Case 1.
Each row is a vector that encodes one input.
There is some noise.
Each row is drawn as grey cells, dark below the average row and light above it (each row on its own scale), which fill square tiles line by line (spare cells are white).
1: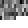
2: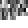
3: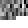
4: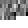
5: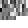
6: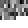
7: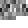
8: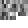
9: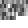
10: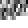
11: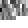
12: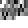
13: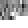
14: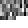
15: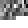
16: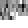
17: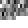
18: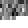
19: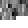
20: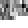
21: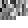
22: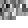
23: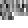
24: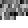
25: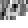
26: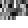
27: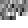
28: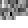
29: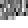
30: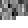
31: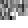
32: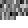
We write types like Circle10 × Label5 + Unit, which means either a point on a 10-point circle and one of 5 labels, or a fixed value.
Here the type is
Line7.
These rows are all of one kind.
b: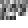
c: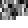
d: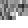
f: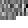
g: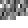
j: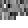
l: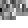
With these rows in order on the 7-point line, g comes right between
b and f.
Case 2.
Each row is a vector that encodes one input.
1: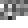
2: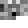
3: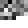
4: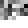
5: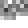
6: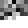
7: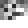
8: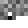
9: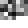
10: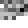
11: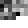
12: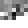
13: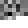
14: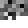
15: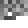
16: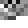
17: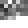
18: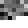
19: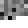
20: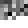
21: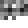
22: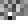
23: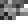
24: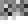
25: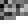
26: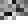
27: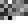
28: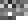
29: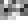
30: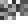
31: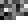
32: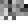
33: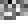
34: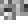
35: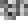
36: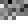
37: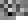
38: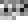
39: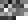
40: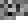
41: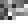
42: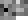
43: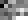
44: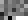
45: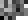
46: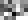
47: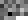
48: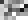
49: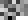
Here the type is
Line9.
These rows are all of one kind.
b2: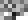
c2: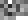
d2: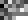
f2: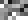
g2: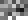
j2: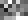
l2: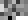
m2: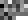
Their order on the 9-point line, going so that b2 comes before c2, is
l2, m2, d2, b2, c2, j2, g2, f2.
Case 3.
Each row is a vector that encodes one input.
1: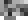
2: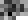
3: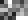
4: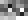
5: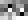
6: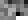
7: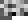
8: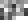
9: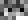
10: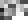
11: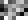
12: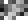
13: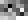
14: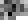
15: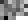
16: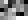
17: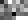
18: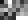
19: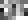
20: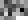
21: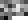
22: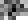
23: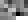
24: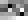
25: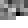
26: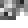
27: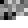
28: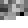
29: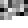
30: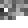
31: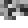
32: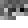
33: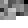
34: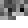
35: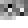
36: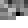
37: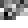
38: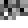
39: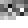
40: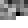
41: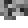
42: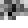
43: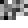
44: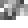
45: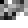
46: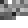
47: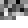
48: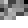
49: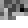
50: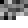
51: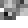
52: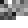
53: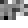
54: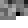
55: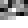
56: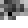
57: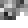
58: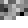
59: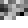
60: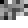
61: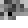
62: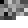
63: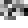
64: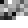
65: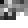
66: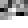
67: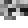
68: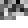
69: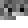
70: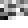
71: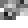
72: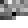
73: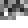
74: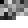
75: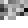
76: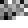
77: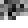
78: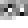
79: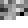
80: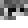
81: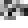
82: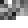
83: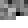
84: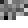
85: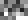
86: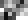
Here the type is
Tree13.
